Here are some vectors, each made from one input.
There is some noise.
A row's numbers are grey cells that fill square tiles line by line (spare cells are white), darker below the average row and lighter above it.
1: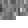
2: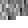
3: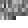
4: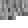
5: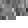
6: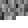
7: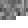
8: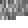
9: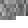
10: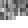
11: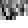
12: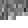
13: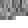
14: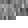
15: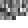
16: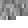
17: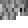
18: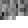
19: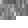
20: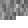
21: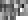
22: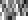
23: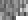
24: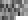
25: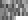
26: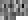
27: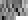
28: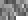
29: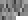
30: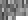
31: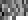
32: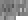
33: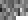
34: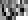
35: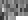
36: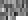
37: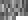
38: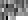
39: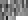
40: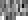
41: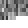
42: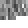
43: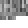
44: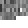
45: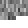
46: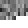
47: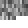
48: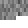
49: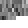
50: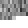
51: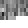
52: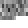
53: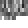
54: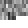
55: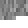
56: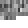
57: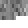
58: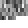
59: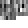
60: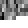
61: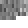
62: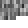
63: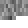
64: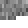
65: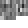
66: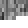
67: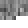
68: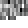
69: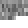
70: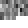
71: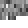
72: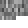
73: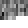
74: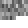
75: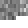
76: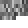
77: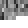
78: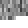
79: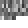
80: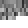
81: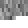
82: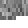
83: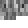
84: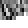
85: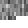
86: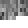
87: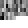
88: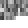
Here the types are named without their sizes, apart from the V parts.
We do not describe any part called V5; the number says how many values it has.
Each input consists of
a list of items, each a true/false value and a value of V5.
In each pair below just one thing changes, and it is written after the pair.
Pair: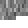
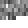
the true/false value in item 1 of the list
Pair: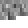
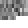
the true/false value in item 1 of the list
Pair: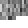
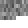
the true/false value in item 2 of the list
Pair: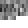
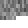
the true/false value in item 1 of the list
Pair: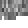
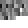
the true/false value in item 1 of the list
